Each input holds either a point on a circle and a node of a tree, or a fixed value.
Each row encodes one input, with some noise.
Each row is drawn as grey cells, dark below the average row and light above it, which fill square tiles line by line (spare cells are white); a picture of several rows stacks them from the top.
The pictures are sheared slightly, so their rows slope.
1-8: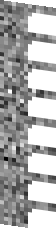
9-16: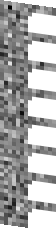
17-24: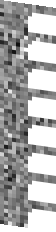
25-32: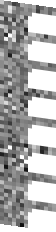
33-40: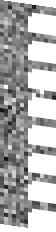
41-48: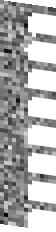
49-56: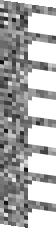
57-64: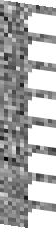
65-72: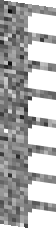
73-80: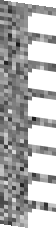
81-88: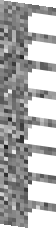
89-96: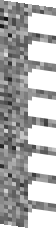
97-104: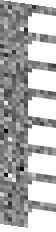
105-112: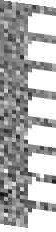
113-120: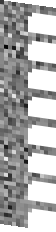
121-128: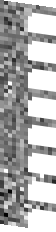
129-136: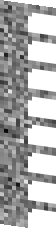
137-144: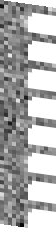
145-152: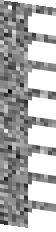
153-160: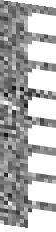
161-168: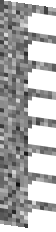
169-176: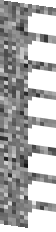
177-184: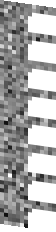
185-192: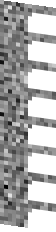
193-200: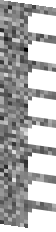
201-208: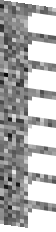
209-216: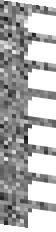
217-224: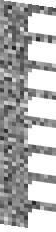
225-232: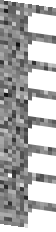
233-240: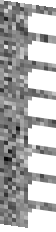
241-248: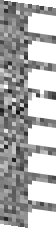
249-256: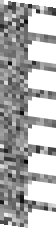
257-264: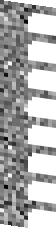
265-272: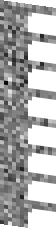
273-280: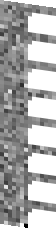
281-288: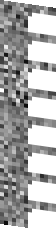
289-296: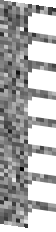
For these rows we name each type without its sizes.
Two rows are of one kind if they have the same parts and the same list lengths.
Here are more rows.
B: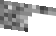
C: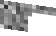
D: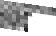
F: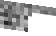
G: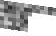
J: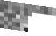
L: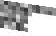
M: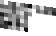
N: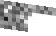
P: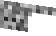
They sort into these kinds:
B, C, D, F, G, J, L, N, P
M

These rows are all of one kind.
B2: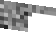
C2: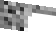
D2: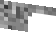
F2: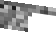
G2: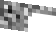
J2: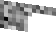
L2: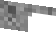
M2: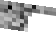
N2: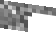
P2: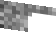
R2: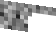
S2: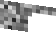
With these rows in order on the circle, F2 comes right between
J2 and L2.
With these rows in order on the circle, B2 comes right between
P2 and S2.
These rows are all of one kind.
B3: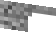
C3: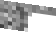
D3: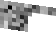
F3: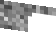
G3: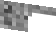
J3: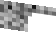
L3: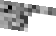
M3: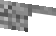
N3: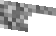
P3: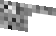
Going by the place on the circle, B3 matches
G3, J3, L3 and N3.
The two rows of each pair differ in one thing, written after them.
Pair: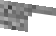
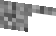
the place on the circle
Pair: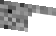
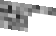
the place on the circle
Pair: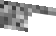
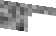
the node of the tree
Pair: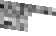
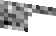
the node of the tree
